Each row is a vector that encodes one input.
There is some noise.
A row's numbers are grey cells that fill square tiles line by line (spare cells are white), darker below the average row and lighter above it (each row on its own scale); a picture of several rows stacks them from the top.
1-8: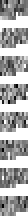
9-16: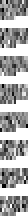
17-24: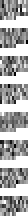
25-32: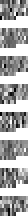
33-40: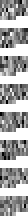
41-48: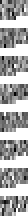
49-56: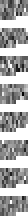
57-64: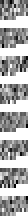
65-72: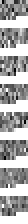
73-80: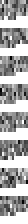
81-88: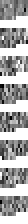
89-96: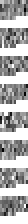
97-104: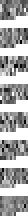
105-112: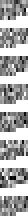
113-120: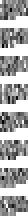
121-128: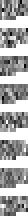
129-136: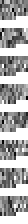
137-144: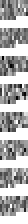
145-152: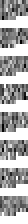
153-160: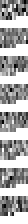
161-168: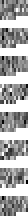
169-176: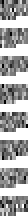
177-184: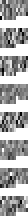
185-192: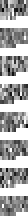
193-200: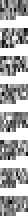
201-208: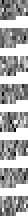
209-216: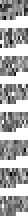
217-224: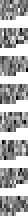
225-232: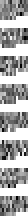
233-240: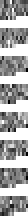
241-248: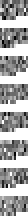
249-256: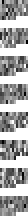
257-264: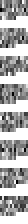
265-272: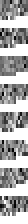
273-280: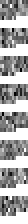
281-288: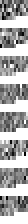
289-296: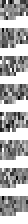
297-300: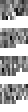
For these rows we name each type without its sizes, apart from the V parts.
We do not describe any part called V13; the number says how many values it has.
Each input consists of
a node of a tree and two values of V13, together with either a fixed value, or a node of a tree.
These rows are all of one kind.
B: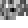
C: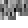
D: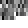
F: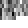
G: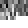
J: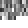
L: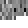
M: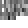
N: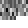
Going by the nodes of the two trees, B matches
C, L and M.
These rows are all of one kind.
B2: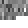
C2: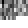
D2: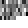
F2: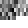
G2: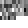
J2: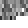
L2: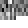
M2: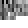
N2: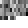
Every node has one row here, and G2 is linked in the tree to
B2, C2 and L2.
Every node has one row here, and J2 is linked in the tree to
B2.
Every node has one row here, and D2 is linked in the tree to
L2.
